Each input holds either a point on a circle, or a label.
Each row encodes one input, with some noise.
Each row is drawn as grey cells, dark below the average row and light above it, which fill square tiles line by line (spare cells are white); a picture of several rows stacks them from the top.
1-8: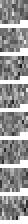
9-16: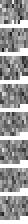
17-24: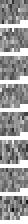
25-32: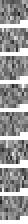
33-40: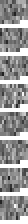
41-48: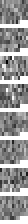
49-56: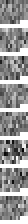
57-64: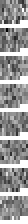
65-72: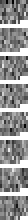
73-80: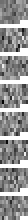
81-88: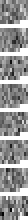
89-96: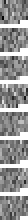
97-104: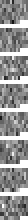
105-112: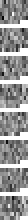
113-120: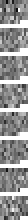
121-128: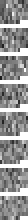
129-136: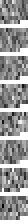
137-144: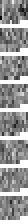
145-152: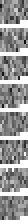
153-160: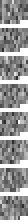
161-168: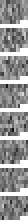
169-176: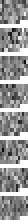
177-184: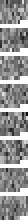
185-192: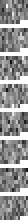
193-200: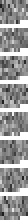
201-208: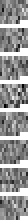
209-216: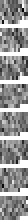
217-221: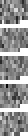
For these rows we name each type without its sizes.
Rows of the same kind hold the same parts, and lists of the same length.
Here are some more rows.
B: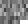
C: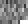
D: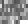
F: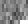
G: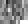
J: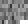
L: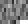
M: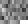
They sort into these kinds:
B, C, F, G, J, L
D, M

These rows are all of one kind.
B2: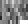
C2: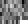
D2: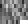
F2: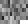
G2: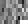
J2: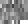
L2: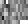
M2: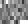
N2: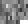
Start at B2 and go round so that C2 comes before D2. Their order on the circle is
B2, C2, D2, N2, G2, M2, J2, L2, F2.
